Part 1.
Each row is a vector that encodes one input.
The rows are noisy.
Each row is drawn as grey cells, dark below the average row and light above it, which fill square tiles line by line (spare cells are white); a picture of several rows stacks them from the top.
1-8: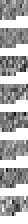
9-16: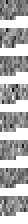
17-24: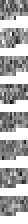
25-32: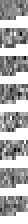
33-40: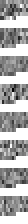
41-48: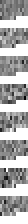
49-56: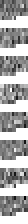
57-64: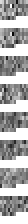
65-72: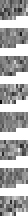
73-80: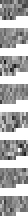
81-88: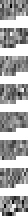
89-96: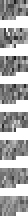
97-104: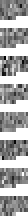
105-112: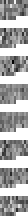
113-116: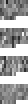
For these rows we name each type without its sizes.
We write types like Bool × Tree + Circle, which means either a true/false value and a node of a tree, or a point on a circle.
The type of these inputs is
Tree.
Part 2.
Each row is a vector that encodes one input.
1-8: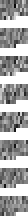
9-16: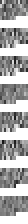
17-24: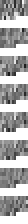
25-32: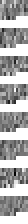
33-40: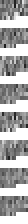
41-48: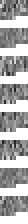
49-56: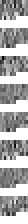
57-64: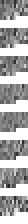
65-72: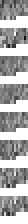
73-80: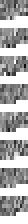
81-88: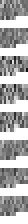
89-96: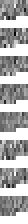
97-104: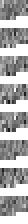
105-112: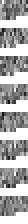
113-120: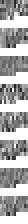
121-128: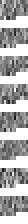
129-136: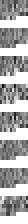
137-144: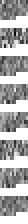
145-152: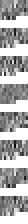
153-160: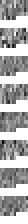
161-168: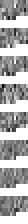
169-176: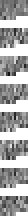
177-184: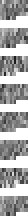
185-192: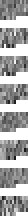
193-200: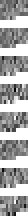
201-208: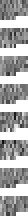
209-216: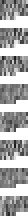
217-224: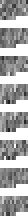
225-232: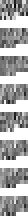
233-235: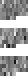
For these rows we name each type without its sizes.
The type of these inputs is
Line.
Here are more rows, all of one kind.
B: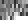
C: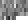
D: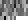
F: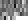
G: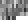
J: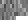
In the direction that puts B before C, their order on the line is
B, F, D, J, C, G.
